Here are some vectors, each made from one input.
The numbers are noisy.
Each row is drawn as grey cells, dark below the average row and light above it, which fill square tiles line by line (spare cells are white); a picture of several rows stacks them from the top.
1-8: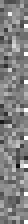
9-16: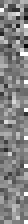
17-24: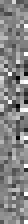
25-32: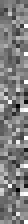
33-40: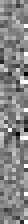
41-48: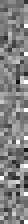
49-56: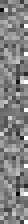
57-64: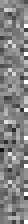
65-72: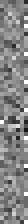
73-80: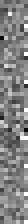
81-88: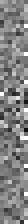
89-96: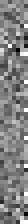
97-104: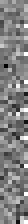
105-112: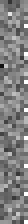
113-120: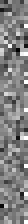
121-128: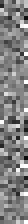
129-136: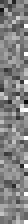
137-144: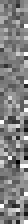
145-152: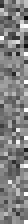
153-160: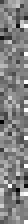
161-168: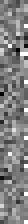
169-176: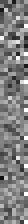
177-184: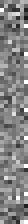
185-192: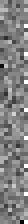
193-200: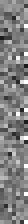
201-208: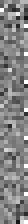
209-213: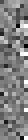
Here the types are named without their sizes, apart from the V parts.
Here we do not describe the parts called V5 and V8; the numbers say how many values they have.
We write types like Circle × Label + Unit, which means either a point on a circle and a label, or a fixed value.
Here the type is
(Line + Tree) × V8 + V5.
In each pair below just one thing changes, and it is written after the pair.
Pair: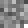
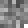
the value of V8
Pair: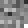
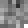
the value of V8
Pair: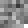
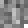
the value of V8
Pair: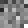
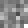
the value of V8
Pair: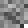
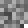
the place on the line
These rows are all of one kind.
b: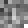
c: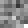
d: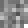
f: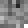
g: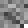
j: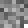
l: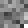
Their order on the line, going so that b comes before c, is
b, c, f, j, l, g, d.
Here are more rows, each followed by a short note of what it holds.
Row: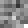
a point on a line and a value of V8
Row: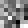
a value of V5
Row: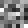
a value of V5
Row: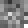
a node of a tree and a value of V8
